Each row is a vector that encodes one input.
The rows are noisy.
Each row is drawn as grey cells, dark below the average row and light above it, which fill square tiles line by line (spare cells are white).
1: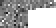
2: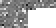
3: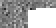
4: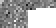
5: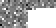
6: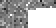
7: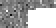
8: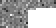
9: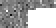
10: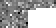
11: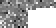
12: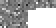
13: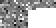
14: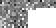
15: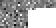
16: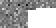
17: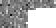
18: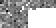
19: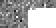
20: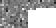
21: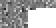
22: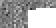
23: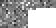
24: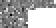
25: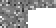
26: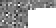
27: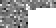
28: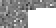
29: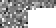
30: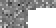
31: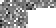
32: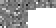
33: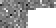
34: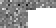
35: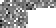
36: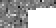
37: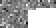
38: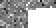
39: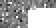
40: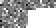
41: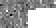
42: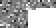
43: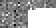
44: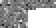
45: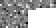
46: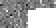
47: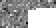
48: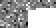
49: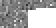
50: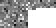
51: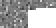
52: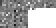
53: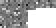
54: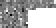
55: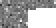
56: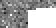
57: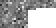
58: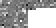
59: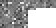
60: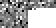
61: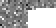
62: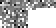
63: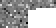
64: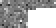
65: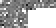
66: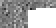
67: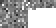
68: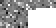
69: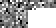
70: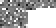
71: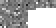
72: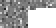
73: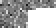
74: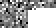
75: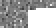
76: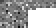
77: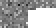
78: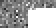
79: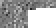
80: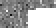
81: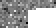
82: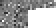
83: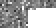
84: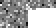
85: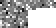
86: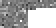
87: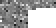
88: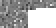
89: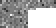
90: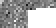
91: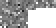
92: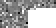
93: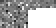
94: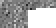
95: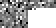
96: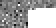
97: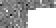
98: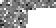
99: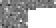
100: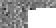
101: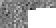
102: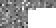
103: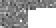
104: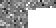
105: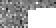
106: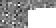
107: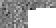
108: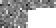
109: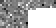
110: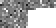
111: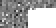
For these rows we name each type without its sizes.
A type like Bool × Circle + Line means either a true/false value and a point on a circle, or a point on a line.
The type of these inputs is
List(Line).
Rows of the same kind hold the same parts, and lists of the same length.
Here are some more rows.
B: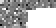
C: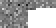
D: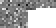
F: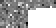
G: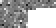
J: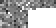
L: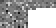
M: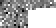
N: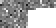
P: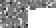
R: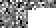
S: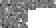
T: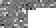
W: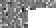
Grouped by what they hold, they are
B, C, D, G, N, P, S, T, W
F, J, L, M
R

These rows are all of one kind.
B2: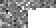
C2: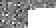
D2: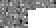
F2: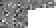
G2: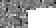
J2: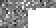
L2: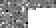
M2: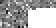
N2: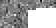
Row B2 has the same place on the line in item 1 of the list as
L2 and M2.
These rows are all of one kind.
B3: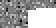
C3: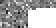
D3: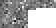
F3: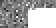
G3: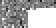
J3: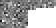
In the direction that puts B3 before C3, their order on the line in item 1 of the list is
G3, B3, C3, D3, F3, J3.
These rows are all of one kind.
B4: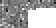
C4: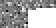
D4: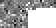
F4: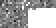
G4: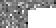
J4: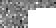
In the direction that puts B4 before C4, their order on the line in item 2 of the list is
G4, D4, F4, B4, J4, C4.
